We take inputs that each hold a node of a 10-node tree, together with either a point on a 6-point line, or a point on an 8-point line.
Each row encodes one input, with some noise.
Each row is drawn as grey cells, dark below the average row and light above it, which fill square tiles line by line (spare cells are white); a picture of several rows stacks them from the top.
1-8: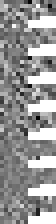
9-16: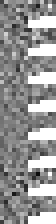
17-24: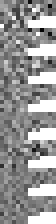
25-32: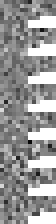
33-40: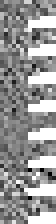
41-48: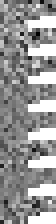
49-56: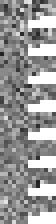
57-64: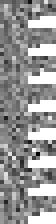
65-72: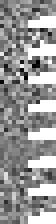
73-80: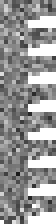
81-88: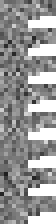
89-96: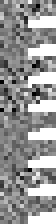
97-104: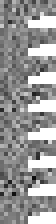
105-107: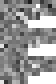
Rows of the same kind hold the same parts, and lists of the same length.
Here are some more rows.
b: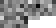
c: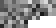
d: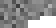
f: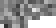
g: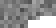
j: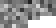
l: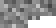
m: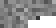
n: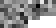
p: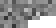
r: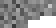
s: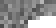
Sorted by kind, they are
b, f, n
c, d, g, j, l, m, p, r, s

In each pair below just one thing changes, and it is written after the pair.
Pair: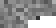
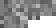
the place on the 6-point line
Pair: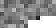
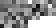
the node of the tree
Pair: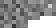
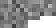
the place on the 6-point line
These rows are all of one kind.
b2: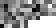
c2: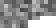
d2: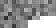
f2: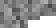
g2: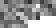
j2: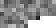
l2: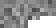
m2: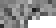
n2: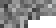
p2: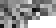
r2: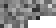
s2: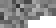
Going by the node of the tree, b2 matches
j2, n2 and r2.
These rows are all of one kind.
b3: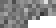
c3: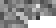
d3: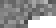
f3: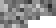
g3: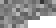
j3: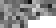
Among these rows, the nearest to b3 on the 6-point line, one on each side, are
c3 and g3.
